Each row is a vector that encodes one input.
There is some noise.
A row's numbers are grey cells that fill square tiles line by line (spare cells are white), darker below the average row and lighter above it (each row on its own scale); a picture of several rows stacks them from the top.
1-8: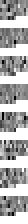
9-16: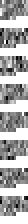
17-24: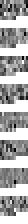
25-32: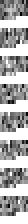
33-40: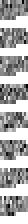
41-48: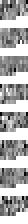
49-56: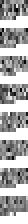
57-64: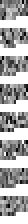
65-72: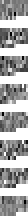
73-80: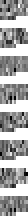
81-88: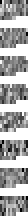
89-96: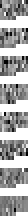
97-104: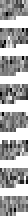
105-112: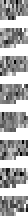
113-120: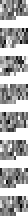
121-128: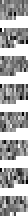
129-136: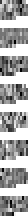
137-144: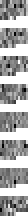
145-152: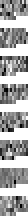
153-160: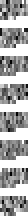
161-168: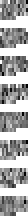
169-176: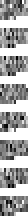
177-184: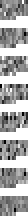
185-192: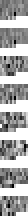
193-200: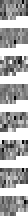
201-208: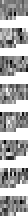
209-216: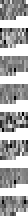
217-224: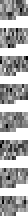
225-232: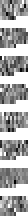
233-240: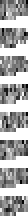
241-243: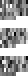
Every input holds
three labels (each one of 9), together with either a node of a 9-node tree and three true/false values, or a node of a 10-node tree.
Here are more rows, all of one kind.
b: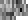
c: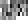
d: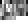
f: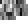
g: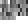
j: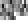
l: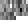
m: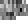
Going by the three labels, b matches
l and m.
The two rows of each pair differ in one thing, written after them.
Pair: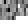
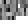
the node of the tree
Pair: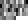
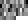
one of the three true/false values
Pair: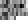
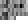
one of the three true/false values
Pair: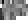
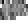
the node of the tree
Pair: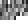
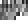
one of the three labels
